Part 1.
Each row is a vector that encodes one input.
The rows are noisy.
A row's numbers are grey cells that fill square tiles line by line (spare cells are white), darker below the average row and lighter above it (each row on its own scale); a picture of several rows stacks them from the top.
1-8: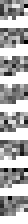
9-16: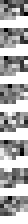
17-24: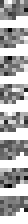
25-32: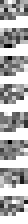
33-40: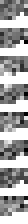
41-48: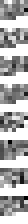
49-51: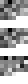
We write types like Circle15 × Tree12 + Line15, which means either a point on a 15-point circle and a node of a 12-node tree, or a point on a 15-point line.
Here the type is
Tree11.
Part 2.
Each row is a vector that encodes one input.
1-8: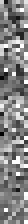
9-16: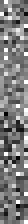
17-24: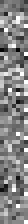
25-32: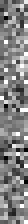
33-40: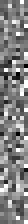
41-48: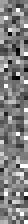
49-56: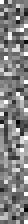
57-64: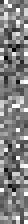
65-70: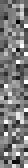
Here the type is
Bool × Bool × Bool × Bool.
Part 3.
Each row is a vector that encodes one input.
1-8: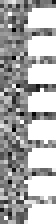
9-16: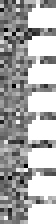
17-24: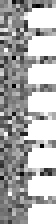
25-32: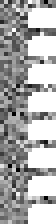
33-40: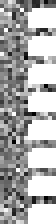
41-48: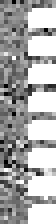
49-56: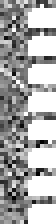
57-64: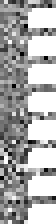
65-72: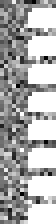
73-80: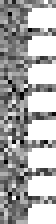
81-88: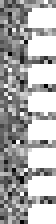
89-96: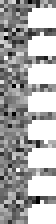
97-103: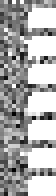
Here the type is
Bool × Bool × Bool + Unit.
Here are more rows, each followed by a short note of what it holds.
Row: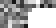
three true/false values
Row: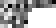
a fixed value
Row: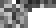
three true/false values
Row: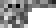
a fixed value
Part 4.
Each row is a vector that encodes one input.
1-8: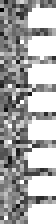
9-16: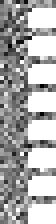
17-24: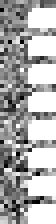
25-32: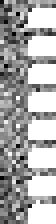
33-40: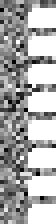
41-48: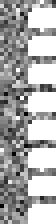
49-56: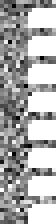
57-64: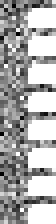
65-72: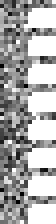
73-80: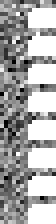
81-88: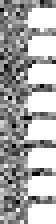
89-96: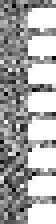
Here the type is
Bool × Bool × Bool.
